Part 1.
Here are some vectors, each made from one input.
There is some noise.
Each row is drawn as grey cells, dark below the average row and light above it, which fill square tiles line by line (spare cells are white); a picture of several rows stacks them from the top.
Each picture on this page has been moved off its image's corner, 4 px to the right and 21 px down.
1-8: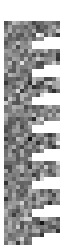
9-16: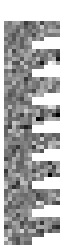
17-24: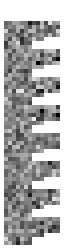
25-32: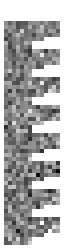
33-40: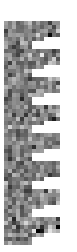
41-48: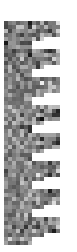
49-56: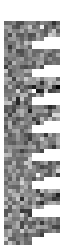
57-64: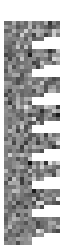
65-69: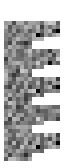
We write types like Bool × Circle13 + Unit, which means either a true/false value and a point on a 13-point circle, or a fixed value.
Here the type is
Line7 × Tree9.
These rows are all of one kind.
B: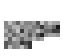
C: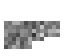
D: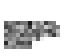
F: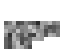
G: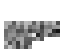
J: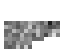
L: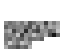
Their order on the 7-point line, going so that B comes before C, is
G, B, J, F, C, L, D.
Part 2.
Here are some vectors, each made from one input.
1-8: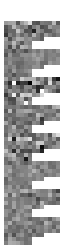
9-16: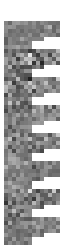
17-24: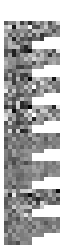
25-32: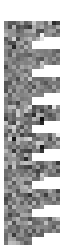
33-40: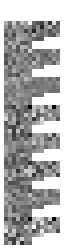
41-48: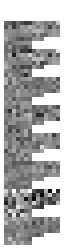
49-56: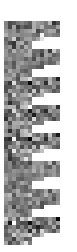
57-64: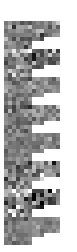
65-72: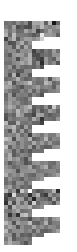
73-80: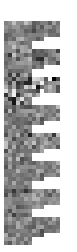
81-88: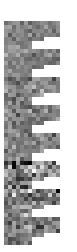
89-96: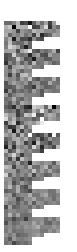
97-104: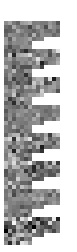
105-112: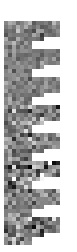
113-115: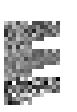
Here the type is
List2(Circle9).
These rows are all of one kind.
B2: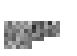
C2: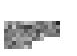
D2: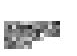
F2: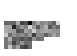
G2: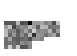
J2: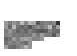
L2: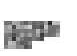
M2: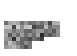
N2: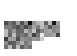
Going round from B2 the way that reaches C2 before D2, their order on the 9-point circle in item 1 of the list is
B2, F2, C2, D2, M2, N2, G2, J2, L2.
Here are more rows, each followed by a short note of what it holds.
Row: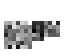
the empty list
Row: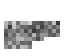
a list of two items
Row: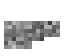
a list of two items
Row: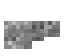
a list of two items
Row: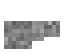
a list of one item
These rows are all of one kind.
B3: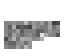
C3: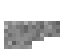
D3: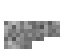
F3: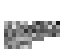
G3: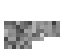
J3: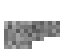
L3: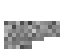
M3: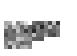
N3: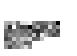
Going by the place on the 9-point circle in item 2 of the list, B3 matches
C3 and M3.
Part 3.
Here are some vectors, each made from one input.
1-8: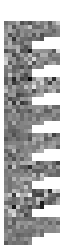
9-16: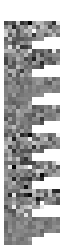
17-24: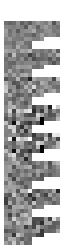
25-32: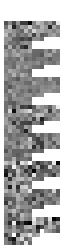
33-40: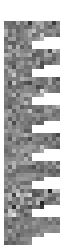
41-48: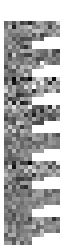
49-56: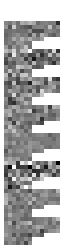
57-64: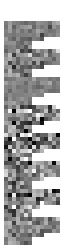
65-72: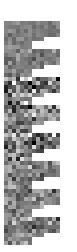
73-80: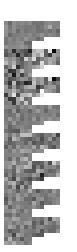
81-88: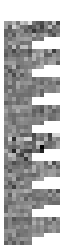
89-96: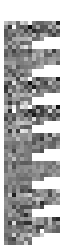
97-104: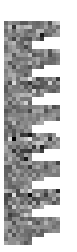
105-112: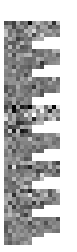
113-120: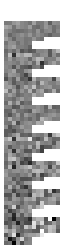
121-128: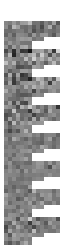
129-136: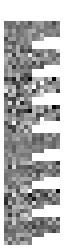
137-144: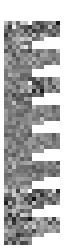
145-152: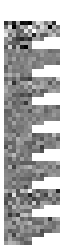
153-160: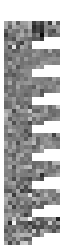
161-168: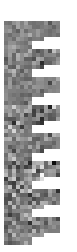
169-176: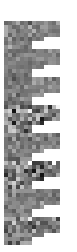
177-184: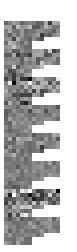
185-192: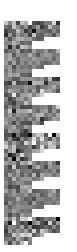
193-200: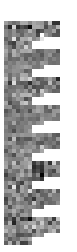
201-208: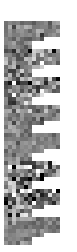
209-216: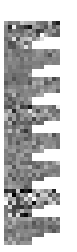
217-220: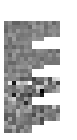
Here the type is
List2(Circle10).
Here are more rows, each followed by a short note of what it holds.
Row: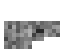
the empty list
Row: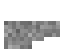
a list of two items
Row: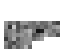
the empty list
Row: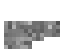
a list of two items
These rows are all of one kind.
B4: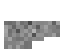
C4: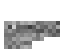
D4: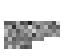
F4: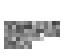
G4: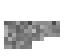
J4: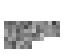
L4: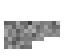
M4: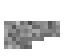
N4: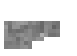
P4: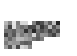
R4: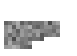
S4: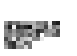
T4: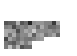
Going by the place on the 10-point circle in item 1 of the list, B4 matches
D4 and J4.
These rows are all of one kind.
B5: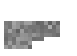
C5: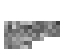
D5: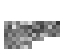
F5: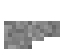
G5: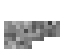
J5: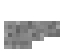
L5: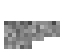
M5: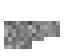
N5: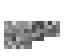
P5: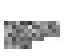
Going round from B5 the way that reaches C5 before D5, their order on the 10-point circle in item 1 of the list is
B5, G5, J5, P5, N5, M5, C5, D5, F5, L5.
